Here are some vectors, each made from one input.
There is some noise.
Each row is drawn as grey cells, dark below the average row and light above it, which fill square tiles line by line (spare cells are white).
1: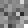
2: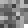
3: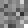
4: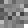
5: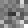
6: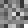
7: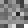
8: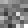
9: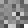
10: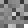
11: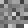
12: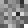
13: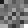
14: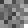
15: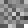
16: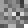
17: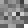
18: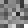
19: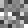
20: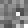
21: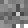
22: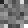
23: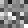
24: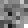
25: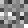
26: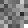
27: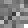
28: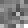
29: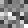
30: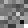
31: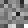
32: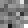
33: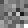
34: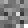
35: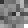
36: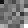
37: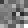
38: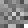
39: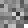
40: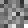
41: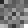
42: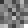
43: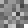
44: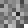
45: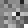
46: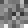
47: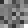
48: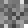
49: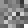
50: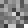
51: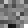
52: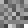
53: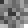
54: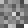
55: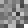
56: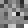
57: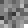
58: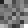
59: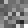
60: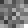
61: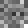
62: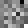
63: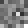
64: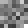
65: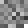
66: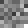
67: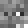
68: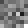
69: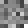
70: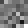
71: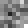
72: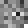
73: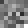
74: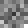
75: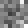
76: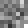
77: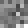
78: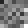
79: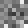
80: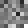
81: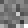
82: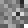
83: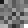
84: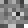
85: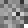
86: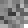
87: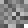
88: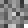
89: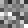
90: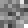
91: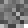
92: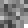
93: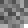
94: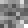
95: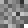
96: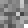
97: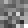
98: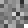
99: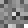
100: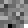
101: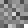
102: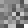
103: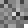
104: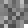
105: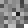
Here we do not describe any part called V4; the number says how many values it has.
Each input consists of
either a point on each of three 5-point circles, or a fixed value, or a true/false value and a value of V4.
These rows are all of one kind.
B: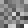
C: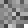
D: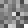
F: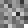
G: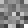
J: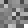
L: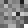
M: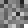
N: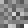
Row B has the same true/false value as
G and N.
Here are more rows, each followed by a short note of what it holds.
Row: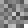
a true/false value and a value of V4
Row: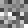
a fixed value
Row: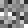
a fixed value
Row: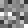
a fixed value
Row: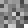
a true/false value and a value of V4
